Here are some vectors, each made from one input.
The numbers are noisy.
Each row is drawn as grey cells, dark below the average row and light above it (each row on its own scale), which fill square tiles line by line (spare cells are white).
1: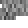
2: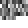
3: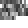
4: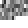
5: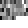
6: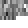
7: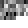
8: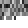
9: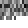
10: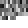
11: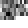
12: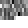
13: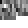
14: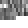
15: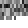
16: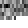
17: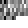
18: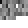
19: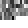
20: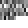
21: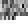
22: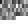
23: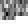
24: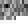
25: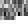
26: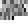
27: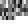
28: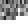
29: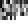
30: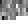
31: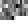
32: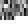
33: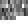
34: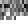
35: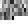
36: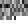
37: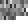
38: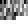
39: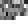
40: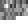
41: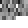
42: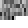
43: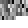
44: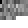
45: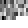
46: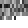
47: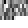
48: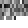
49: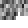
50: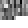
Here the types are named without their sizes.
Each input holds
either a point on a circle and a true/false value, or a fixed value.
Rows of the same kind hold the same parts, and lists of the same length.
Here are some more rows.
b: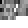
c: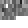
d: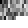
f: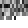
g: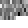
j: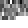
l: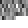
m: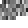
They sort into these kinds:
b, c, d, g, j, l, m
f

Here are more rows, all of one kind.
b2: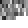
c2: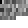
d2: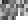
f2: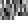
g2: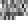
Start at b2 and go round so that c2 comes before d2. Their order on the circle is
b2, c2, g2, f2, d2.
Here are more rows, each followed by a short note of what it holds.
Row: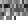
a fixed value
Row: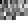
a point on a circle and a true/false value
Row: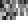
a point on a circle and a true/false value
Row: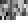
a point on a circle and a true/false value
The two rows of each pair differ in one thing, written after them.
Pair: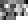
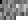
the place on the circle
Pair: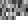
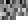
the place on the circle
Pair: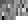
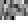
the place on the circle
